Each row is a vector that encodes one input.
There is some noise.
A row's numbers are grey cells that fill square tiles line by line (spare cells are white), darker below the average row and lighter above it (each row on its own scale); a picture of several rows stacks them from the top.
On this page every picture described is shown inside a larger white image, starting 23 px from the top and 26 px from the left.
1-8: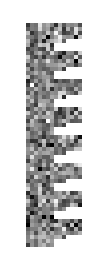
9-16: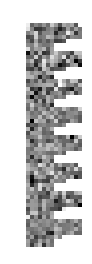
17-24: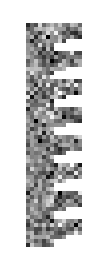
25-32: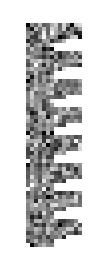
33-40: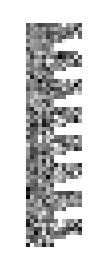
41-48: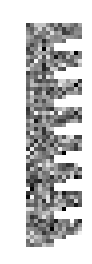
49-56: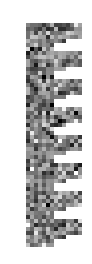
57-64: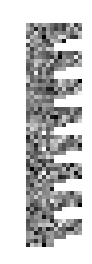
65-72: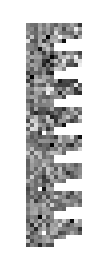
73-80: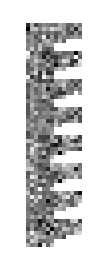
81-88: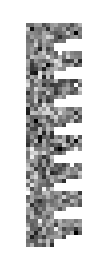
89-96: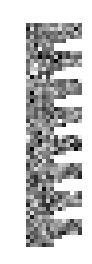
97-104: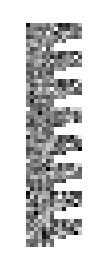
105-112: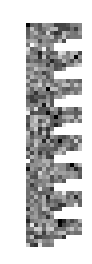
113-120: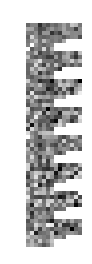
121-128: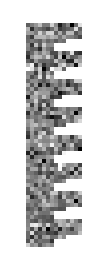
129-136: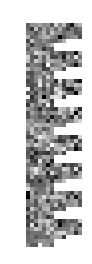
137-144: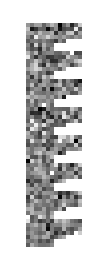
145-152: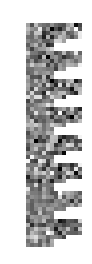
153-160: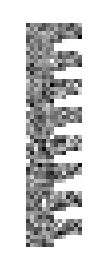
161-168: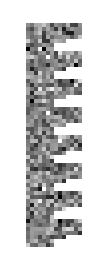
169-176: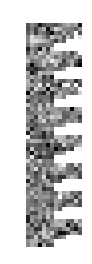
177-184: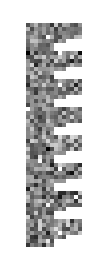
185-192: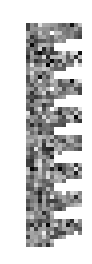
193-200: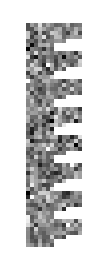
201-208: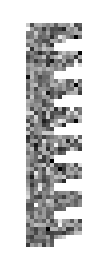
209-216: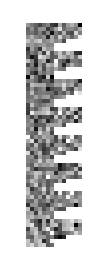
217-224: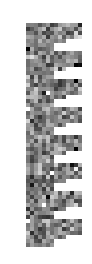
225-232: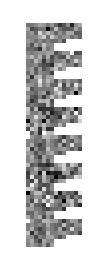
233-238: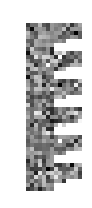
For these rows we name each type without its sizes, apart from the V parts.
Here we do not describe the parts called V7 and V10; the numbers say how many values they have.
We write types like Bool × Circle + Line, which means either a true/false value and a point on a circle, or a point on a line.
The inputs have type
Bool × Label × V7 × V10 + Unit.
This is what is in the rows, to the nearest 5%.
About 5% of them hold a fixed value. The rest hold a label, a true/false value, a value of V7 and a value of V10.
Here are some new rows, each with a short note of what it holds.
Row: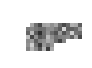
a fixed value
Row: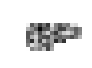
a label, a true/false value, a value of V7 and a value of V10
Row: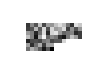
a label, a true/false value, a value of V7 and a value of V10
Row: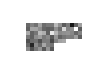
a label, a true/false value, a value of V7 and a value of V10
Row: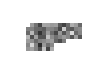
a fixed value
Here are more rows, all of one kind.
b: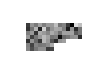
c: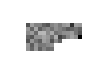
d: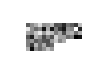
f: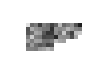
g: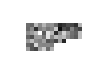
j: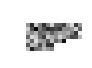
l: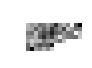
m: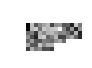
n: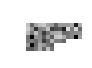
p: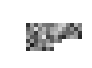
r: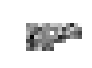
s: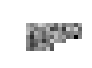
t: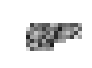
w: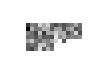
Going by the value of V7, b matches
g, m and w.
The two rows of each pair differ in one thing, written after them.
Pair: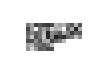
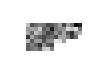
the true/false value
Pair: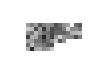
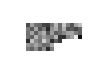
the true/false value
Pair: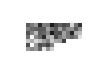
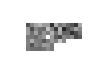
the value of V10
